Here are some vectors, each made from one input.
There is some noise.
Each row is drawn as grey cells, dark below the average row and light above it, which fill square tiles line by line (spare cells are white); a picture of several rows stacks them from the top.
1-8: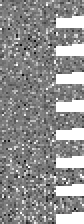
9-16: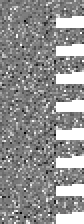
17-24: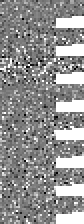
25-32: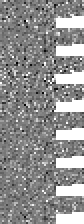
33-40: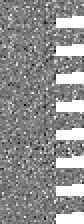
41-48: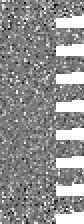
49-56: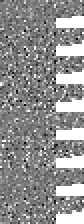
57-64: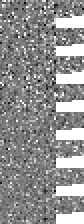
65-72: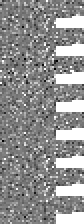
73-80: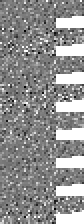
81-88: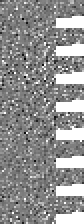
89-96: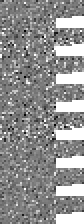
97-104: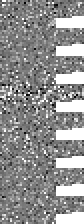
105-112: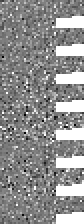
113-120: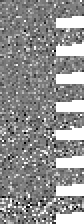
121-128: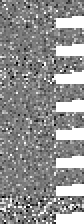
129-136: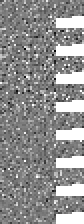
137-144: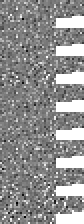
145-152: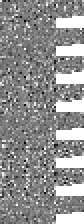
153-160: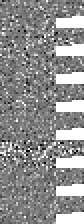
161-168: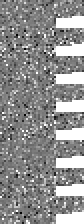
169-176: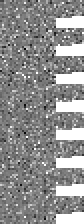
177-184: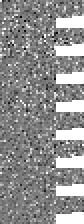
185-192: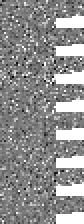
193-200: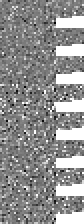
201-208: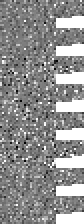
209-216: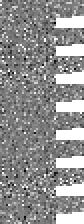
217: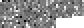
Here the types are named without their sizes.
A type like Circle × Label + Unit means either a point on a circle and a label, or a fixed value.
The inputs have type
List(Circle).
